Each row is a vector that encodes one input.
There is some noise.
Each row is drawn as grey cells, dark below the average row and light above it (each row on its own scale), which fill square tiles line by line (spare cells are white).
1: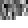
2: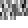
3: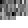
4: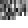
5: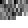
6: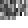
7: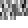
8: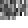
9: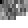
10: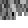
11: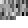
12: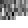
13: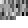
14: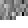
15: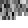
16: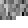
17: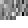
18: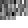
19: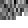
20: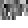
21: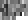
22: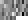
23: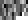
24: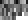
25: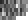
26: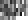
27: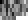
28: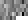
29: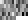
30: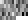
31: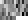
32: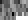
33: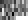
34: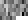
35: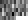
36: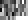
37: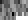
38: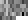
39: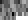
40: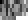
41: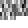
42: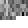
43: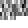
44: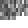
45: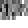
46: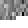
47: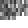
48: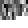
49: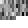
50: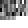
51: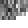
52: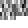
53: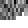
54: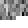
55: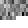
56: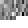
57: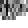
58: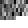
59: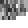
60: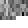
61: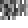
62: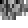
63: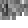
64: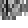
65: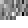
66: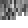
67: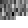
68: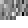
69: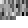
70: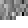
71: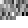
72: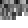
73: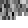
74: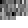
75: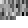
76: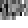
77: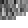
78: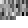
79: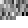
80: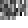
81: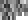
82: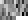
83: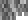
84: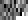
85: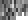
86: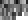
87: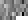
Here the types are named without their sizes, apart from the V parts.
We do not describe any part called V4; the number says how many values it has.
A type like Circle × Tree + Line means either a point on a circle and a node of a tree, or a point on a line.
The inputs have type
List(Bool × V4).
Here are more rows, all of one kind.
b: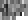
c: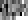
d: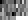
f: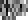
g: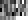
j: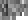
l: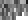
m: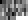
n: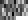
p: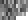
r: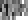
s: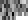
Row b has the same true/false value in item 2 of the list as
j, l, m and p.
